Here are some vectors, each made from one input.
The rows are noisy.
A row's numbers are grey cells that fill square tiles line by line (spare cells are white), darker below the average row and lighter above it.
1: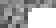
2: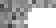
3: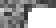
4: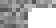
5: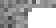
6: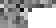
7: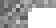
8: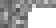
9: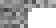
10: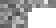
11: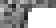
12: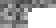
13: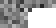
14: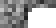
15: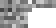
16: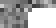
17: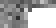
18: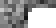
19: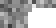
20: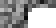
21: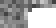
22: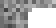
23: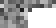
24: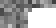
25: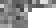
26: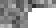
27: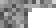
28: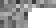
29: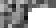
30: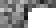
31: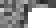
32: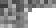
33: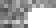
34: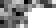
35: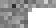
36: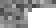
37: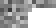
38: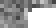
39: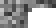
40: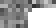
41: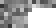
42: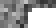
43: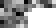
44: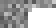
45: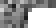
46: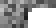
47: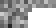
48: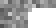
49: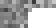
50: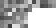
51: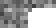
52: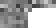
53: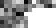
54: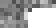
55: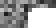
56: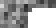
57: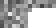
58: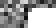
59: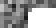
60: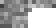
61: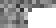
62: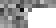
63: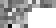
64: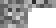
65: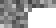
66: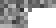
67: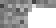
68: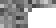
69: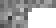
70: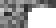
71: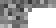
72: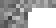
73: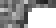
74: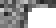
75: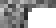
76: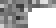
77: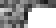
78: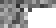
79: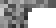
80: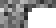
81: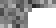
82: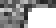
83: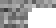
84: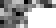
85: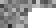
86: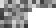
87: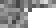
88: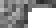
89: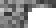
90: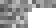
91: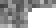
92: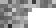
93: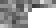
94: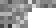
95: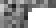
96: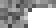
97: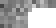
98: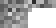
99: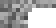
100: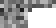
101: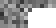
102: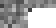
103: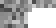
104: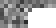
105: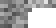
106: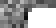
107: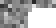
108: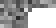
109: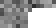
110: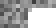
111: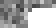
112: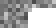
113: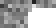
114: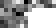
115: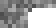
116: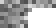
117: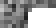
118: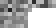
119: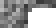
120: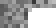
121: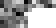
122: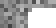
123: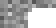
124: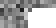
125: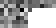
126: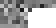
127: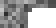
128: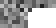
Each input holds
a list of up to three points on a 7-point line.
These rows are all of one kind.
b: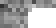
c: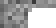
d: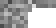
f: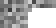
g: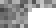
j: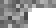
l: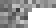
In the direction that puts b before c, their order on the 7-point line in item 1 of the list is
f, d, b, g, c, l, j.
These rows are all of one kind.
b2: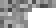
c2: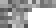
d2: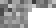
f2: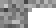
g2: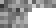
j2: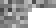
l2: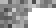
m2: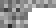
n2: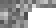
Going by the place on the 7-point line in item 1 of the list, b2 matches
c2 and j2.
